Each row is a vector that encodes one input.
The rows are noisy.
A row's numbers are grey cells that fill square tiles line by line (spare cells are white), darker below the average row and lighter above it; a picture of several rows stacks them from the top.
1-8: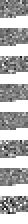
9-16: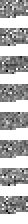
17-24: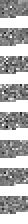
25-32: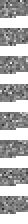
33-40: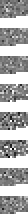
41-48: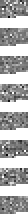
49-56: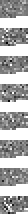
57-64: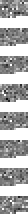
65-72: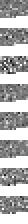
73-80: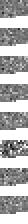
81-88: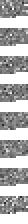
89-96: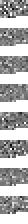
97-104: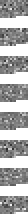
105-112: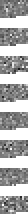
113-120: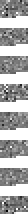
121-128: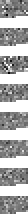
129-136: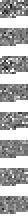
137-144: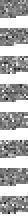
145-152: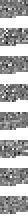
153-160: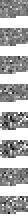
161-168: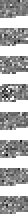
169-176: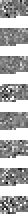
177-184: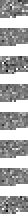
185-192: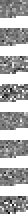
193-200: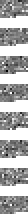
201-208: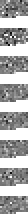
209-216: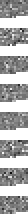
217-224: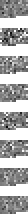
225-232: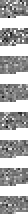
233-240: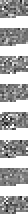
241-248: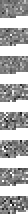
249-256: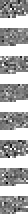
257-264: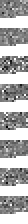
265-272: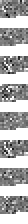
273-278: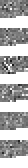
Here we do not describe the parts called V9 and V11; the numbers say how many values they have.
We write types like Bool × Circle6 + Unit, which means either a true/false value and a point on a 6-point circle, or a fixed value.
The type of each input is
Bool × V9 + Line6 × (Line6 + V11) + Line7.
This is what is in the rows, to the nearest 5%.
About 60% of them hold a point on a 6-point line, together with either a point on a 6-point line, or a value of V11. About 10% of them hold a point on a 7-point line. The rest hold a true/false value and a value of V9.
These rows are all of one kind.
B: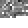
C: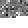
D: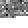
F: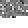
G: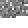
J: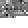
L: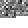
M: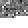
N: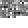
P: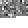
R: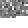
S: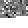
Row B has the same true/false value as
F, G, N and R.
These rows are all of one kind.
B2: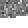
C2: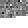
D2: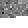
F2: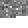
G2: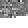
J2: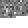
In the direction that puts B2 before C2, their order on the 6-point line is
F2, G2, B2, D2, J2, C2.
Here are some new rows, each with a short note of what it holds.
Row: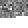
a point on each of two 6-point lines
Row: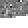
a point on a 6-point line and a value of V11
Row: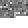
a point on each of two 6-point lines
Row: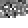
a point on a 7-point line
